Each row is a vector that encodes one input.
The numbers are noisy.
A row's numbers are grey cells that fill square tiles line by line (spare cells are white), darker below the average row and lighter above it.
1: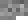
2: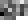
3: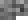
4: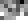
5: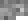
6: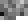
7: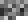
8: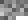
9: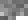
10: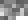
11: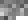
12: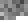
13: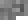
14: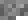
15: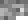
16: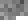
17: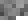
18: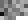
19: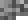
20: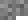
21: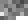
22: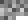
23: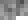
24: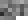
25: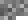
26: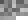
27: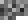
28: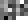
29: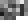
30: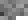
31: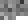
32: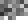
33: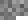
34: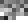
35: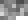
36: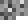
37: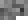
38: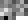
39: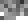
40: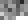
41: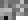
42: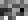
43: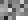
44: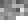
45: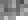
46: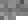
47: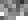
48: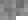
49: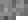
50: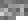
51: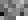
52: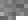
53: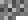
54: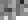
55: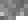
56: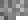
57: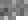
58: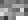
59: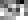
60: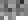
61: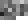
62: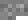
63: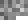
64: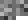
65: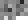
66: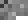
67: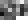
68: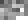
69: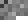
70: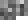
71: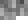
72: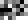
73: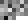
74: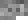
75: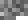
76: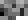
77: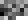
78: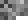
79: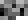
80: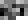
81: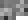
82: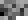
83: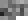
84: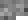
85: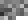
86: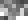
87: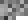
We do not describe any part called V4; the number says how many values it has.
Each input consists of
a list of up to two items, each a true/false value and a value of V4.
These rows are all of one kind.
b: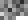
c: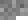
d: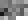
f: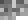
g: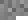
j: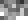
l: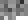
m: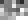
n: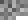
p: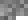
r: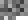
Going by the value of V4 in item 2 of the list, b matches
f, g, p and r.
